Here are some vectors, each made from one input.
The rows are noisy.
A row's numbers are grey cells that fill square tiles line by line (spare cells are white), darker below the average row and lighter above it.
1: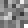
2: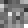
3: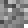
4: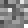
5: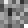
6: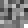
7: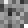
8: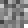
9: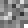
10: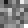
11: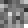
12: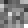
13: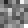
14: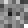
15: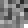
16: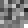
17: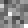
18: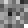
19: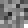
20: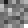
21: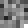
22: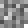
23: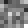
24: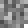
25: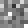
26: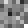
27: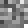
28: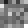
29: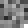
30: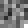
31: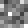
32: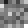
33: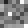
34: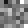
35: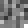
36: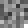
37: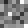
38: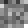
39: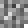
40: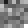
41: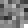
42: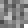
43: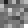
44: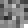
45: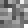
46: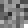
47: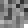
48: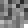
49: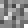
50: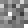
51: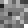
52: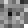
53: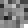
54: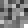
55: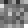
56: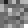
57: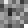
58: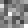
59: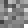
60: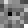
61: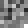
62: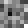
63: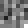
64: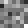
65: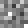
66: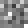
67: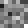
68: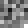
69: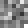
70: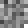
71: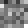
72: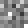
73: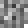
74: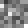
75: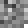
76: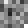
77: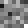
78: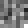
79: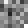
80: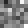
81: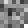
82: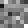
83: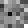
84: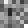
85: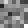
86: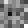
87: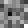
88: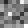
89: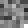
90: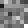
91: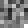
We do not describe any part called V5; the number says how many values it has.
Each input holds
a true/false value, together with either a point on a 7-point line, or a value of V5.
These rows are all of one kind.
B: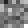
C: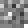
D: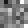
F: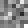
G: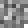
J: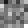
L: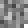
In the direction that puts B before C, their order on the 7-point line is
D, B, J, L, G, C, F.
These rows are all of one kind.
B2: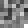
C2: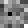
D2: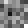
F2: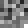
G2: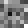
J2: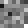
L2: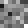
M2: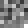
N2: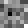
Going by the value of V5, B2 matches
F2 and M2.
